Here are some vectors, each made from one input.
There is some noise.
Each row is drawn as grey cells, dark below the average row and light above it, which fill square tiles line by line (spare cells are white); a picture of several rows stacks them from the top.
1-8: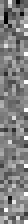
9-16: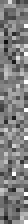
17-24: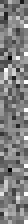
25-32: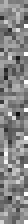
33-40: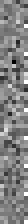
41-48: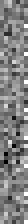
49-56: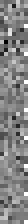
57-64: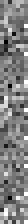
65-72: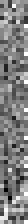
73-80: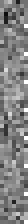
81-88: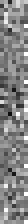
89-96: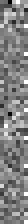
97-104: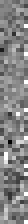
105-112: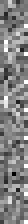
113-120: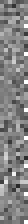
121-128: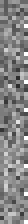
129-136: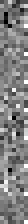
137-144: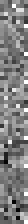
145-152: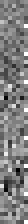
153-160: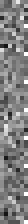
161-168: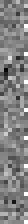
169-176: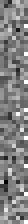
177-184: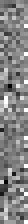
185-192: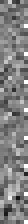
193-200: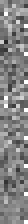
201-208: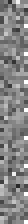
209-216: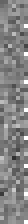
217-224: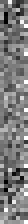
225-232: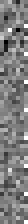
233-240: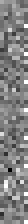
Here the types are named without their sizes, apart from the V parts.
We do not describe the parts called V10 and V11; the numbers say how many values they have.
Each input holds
a value of V10 and a value of V11, together with either a point on a line, or a node of a tree.
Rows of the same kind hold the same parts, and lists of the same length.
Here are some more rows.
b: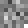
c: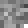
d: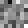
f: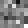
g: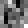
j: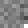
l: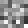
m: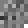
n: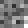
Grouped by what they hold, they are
b, d, n
c, f, g, j, l, m

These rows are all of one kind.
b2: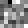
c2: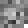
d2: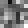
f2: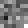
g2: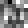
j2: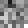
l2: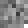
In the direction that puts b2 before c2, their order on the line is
j2, f2, b2, d2, g2, l2, c2.
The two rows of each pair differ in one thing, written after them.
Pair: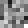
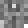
the value of V11
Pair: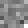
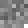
the value of V11
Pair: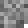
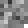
the value of V10
